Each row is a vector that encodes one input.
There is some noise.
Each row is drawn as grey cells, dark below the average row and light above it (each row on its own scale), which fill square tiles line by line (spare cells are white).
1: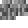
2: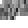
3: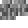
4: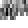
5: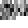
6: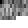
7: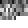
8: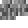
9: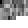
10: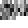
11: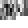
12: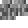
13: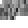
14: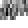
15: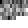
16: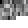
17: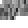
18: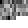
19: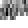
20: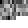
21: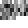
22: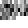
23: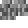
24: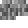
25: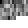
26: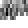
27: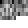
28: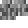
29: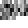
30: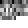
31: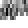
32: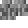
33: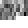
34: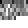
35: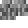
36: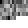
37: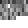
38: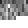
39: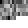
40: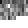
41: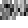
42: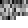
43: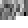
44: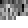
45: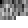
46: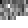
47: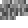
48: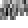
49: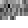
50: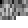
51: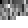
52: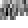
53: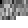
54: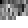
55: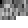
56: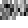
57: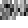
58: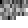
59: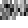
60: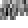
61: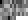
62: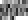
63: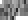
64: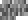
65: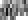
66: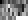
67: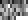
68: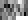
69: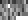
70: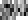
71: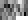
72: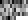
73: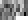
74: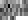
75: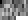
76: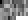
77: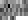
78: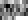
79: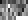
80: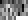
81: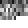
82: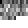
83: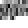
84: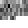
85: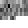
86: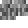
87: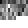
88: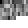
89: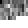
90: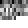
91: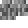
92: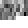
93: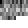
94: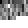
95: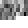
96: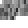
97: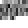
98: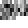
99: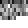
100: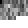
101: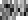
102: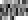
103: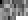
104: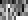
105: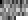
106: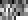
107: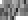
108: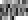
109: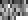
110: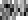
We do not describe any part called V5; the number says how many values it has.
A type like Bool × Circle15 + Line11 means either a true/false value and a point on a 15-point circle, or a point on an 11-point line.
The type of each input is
Bool × V5 + Circle6 × Line6.
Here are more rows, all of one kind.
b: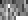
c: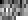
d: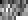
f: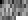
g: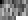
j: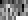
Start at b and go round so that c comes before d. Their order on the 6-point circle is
b, j, g, f, c, d.
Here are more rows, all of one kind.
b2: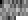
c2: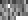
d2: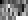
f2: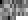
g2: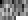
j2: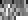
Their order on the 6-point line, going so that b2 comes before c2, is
b2, f2, c2, j2, g2, d2.
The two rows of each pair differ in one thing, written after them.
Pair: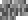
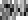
the true/false value
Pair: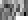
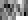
the value of V5
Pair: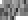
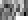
the true/false value
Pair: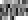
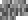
the value of V5
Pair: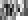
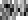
the value of V5
